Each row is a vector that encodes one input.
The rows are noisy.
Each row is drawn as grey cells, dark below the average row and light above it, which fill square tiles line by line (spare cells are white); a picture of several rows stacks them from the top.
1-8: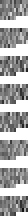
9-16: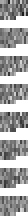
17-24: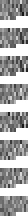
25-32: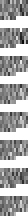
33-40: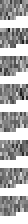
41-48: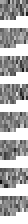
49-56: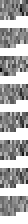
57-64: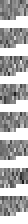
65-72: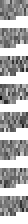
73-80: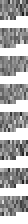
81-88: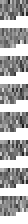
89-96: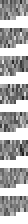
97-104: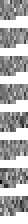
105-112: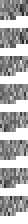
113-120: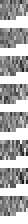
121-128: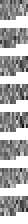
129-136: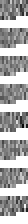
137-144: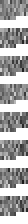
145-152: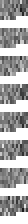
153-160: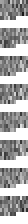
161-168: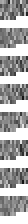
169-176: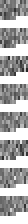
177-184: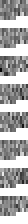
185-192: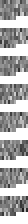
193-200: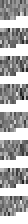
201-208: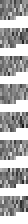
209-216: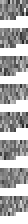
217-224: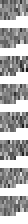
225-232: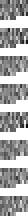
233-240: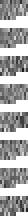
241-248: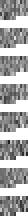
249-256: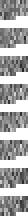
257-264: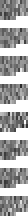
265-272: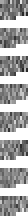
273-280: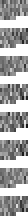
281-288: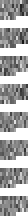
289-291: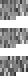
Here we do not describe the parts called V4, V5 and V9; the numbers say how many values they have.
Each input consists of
either a point on a 7-point line, a value of V4, a value of V5 and a value of V9, or a list of up to two points on a 6-point line.
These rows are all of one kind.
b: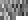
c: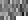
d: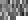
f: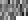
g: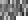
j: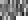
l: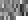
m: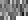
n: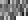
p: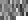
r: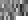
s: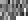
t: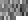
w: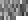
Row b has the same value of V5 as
c, g, n and t.
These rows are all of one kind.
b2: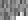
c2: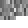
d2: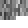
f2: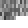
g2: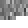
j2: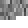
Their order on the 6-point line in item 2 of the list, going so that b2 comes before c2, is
d2, j2, g2, b2, f2, c2.
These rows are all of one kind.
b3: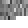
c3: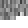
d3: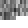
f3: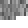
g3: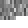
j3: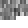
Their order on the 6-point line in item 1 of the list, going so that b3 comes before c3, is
g3, b3, f3, c3, j3, d3.
